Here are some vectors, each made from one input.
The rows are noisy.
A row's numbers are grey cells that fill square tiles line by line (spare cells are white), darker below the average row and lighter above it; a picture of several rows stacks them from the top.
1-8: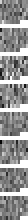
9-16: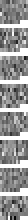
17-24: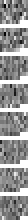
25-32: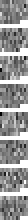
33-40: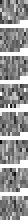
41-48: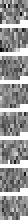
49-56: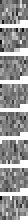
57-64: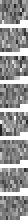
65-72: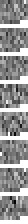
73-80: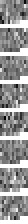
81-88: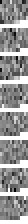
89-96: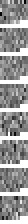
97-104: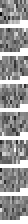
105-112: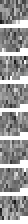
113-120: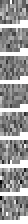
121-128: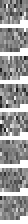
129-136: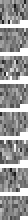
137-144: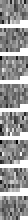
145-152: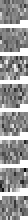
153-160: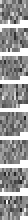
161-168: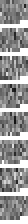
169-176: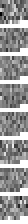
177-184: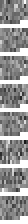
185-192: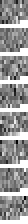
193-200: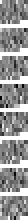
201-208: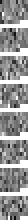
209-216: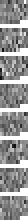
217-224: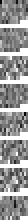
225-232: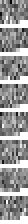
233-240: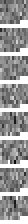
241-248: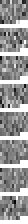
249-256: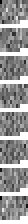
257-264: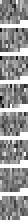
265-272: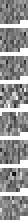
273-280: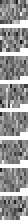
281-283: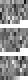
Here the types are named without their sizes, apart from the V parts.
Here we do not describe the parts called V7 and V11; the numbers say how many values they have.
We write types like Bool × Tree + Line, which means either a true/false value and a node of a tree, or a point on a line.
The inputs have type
(Line + V7) × (Line + V11).
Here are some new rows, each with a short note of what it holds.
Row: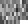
a value of V7 and a value of V11
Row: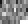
a value of V7 and a value of V11
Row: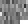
a point on a line and a value of V7
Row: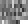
a point on each of two lines
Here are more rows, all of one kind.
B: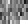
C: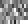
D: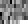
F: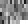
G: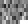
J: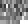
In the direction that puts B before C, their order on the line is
J, G, D, F, B, C.
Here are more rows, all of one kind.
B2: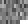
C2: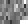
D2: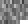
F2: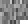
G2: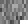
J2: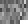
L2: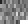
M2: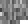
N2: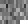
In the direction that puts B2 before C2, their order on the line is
B2, J2, L2, N2, C2, M2, G2, F2, D2.
